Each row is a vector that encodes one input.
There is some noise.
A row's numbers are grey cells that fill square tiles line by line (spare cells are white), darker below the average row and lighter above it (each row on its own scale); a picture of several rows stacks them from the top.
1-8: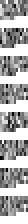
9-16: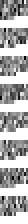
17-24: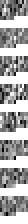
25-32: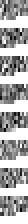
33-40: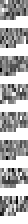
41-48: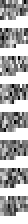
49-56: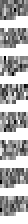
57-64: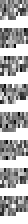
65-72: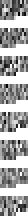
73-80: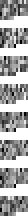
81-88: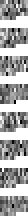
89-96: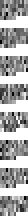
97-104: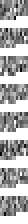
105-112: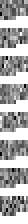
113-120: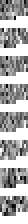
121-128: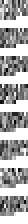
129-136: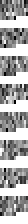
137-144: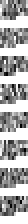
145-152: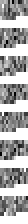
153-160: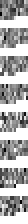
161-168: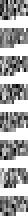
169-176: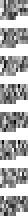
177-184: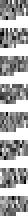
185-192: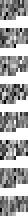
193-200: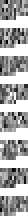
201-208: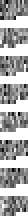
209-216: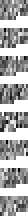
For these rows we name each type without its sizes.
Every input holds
a point on a circle.
